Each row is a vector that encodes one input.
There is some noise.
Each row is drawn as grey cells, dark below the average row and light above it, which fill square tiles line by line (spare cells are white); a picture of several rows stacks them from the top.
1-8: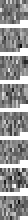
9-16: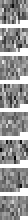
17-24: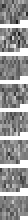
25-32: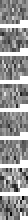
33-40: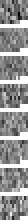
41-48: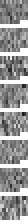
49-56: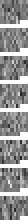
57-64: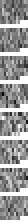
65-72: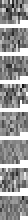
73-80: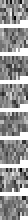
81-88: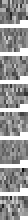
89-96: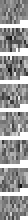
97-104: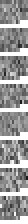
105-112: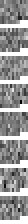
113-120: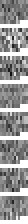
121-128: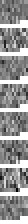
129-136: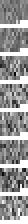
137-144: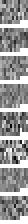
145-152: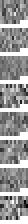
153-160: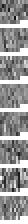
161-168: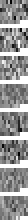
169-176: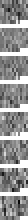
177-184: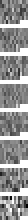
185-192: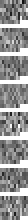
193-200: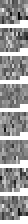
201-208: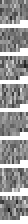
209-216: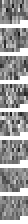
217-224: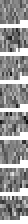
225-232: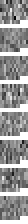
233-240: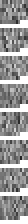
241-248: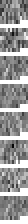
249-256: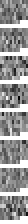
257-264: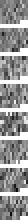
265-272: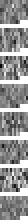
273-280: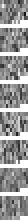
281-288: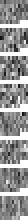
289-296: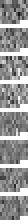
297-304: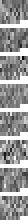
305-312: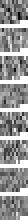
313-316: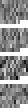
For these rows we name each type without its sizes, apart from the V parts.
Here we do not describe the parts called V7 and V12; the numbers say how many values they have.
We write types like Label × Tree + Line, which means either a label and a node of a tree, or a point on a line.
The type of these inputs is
(Bool × Line + V12) × V7.
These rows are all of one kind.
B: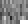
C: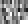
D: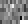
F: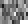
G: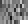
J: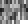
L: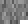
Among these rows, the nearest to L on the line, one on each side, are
C and D.
